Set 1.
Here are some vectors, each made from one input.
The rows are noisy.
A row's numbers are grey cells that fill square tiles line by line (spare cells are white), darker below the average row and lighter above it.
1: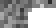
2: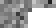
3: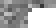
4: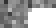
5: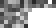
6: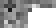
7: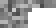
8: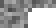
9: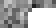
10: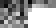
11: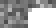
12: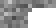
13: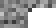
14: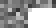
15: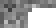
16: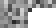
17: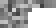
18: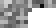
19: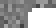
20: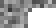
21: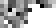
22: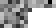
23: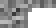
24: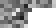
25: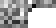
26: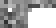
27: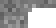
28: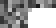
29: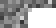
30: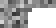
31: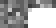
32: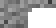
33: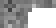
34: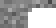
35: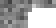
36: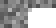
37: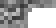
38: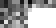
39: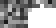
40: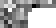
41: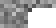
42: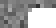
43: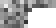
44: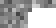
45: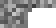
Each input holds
either a point on a 5-point circle, or a node of a 7-node tree.
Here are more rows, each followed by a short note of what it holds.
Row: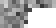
a point on a 5-point circle
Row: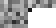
a point on a 5-point circle
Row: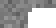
a node of a 7-node tree
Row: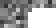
a node of a 7-node tree
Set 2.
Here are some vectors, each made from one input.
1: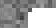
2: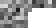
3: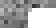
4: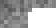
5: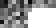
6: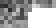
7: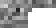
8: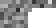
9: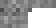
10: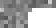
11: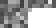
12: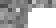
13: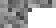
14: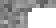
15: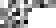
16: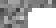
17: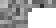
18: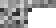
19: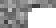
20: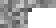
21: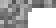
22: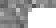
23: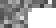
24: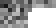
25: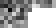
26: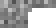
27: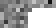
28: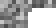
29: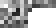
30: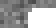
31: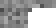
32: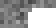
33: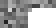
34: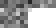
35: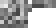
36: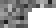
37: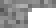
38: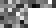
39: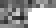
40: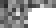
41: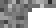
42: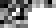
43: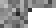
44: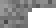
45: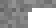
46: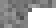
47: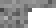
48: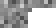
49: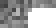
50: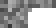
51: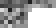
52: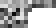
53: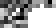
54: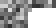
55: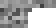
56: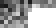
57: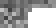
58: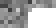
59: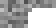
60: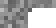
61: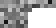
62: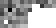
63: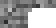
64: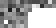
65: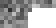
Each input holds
a true/false value, together with either a fixed value, or a node of a 9-node tree.
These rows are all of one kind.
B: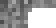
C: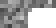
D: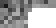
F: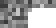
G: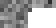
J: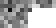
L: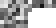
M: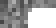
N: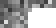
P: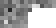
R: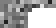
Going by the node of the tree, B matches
C, M and P.
